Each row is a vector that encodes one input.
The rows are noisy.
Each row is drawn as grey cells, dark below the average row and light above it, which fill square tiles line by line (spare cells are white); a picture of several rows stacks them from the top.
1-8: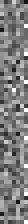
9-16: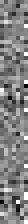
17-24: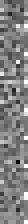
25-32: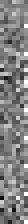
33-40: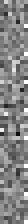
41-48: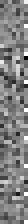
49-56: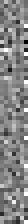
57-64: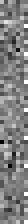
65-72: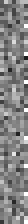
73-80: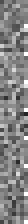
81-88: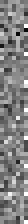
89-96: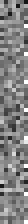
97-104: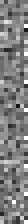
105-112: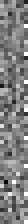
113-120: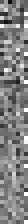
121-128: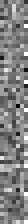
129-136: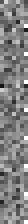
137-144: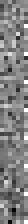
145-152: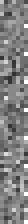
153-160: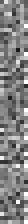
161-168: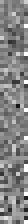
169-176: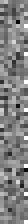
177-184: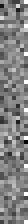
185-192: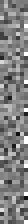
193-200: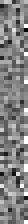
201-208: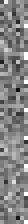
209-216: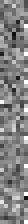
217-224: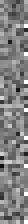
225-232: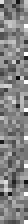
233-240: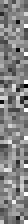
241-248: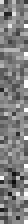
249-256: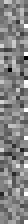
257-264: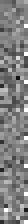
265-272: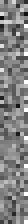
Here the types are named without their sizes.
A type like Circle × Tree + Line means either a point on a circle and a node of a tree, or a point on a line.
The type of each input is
(Bool × Bool × Bool × Bool + Unit) × List(Line).
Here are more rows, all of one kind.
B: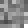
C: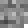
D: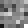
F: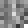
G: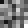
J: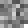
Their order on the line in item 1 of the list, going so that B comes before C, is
G, B, C, D, J, F.
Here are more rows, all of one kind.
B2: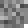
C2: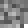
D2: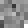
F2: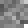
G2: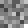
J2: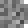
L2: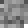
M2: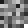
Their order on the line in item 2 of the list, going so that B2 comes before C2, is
J2, D2, G2, B2, L2, C2, F2, M2.
